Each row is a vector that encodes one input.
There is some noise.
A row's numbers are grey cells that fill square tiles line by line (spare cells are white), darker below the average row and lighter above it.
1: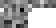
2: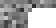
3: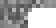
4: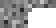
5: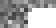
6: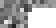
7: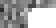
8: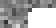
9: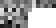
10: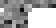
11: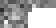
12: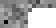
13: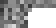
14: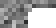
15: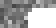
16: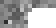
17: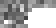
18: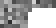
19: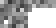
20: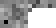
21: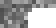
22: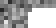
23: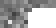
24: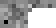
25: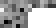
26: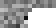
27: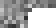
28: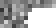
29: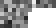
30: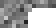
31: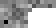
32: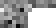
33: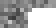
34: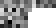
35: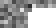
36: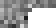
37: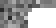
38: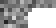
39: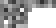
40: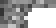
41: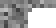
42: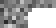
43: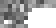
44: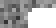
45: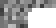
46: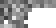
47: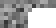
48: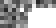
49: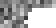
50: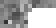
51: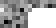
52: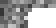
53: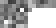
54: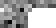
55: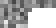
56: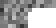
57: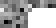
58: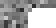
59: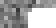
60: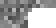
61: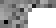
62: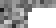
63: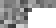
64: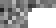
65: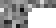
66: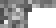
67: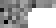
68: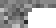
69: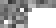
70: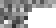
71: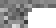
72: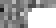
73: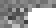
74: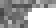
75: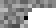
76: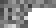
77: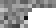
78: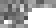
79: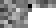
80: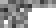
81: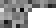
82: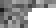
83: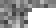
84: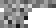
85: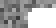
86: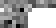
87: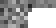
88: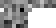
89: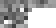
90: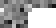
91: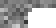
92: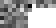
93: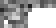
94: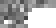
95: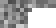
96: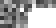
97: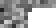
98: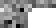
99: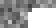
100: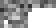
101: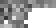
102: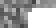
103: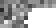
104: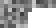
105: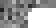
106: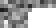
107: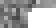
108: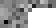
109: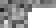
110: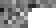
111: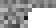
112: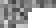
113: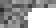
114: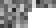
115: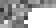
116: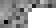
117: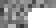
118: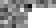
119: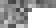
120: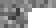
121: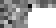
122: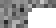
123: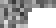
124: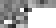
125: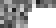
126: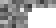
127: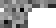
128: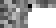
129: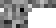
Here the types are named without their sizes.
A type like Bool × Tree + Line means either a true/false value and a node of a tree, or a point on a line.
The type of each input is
(Label + Line) × Line.
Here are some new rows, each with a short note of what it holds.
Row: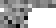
a point on each of two lines
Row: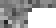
a label and a point on a line
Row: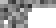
a point on each of two lines
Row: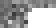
a label and a point on a line
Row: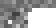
a label and a point on a line
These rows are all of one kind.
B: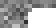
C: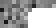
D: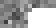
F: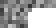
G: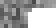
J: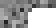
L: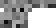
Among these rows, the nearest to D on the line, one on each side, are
B and G.
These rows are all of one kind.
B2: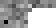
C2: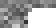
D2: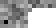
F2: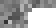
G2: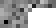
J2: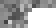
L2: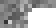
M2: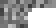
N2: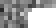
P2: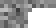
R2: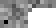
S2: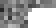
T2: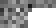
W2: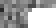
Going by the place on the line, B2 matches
C2, D2, P2 and R2.
